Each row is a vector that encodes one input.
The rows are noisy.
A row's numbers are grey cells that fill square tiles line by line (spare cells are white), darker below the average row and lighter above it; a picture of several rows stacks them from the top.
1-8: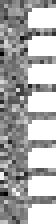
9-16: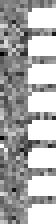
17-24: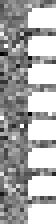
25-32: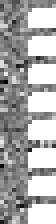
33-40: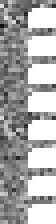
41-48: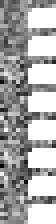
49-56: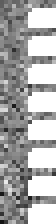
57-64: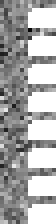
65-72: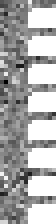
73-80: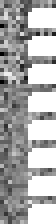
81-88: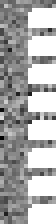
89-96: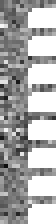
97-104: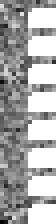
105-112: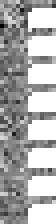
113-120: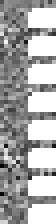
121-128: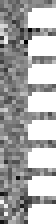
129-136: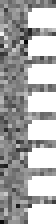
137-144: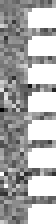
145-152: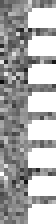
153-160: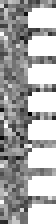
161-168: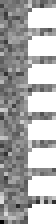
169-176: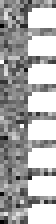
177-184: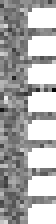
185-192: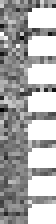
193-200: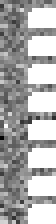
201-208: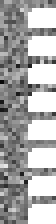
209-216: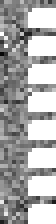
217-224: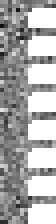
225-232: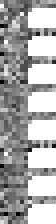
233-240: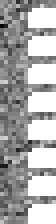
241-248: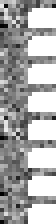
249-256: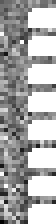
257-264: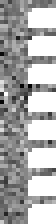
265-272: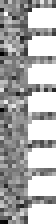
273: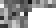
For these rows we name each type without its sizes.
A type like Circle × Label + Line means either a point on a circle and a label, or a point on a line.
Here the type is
(Bool × Bool × Bool + Unit) × Line + Circle.
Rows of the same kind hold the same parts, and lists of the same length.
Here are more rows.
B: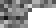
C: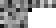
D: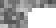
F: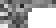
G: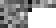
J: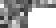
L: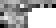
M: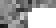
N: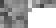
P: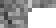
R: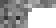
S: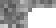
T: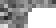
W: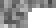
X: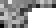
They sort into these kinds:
B, N, P, R
C, G, J, L, M, X
D, F, S, T, W

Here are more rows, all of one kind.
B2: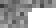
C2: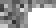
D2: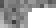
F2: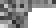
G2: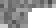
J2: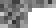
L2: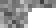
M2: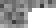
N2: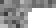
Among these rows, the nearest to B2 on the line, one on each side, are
G2 and J2.
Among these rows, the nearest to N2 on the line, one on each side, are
D2 and G2.
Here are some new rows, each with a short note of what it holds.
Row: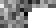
a point on a circle
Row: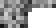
a point on a circle
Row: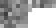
a point on a line
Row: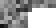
a point on a circle
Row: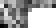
a point on a circle
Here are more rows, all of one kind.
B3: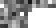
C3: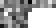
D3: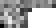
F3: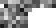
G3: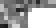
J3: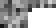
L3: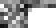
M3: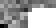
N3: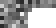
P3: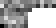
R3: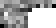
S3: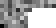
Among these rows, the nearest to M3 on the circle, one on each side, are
N3 and S3.
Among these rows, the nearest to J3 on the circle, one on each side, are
P3 and S3.
